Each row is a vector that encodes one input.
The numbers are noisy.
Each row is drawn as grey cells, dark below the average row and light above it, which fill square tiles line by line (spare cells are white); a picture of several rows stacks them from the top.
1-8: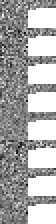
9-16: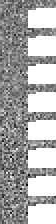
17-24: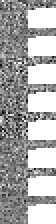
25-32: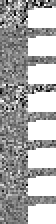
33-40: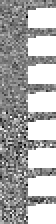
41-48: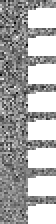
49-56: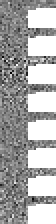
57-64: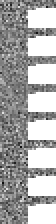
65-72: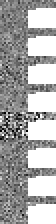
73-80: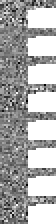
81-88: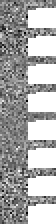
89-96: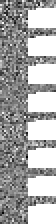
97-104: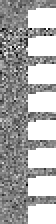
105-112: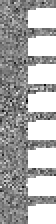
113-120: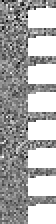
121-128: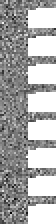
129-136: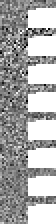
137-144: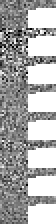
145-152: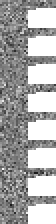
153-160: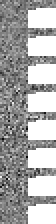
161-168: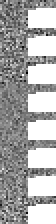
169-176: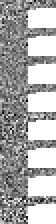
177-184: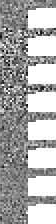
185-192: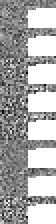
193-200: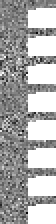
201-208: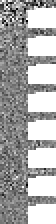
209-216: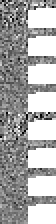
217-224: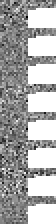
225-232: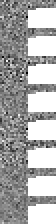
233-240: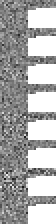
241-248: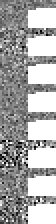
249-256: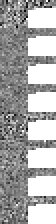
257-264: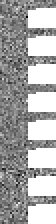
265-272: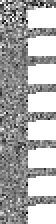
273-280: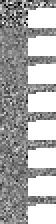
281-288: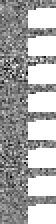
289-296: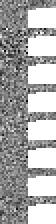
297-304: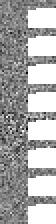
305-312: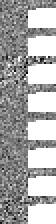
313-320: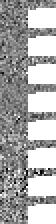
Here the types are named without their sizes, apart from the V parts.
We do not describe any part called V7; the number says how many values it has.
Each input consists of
a list of items, each a true/false value and a value of V7.
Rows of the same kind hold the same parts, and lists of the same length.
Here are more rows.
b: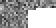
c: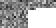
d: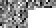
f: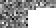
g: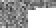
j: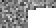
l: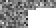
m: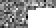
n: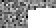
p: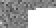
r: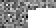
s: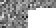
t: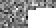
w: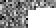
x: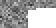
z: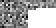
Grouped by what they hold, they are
b, c, f, g, l, p, w, x
d
j, m, n, r, s, t, z

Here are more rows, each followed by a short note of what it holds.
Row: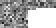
a list of two items
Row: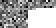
the empty list
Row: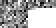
the empty list
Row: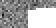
a list of two items
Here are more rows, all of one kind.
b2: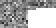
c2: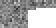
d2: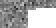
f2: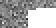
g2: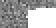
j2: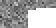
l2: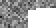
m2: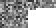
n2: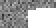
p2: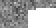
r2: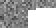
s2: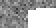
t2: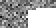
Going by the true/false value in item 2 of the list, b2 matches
g2, m2 and n2.
